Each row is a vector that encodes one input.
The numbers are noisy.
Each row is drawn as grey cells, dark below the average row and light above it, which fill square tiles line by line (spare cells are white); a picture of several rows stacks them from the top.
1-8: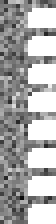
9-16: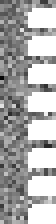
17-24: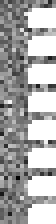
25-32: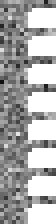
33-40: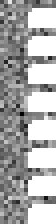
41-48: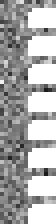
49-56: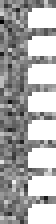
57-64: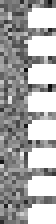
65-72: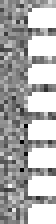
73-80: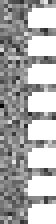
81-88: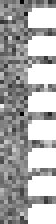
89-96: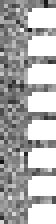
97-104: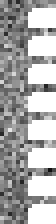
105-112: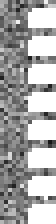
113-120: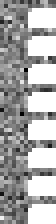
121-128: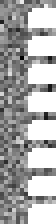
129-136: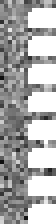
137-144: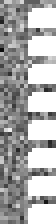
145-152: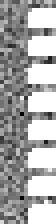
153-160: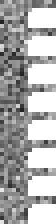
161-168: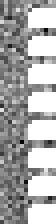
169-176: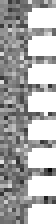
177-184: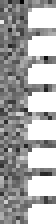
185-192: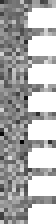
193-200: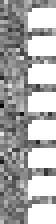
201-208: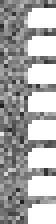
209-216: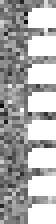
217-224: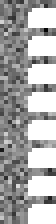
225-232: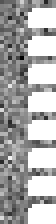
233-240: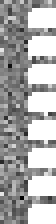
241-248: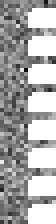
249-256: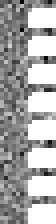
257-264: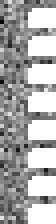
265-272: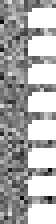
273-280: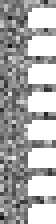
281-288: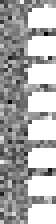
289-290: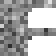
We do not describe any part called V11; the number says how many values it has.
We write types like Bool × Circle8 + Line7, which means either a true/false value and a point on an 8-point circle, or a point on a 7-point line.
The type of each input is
(Line8 + V11) × Line19.
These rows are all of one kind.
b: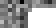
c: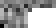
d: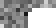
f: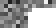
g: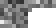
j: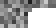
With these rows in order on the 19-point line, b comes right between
c and g.
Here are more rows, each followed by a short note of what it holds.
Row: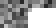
a point on an 8-point line and a point on a 19-point line
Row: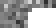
a point on a 19-point line and a value of V11
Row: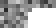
a point on a 19-point line and a value of V11
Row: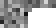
a point on an 8-point line and a point on a 19-point line
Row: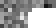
a point on an 8-point line and a point on a 19-point line
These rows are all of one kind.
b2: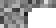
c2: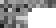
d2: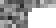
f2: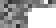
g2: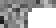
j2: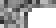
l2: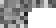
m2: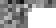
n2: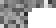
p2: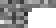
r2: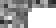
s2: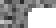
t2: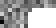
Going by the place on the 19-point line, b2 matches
g2, j2 and l2.
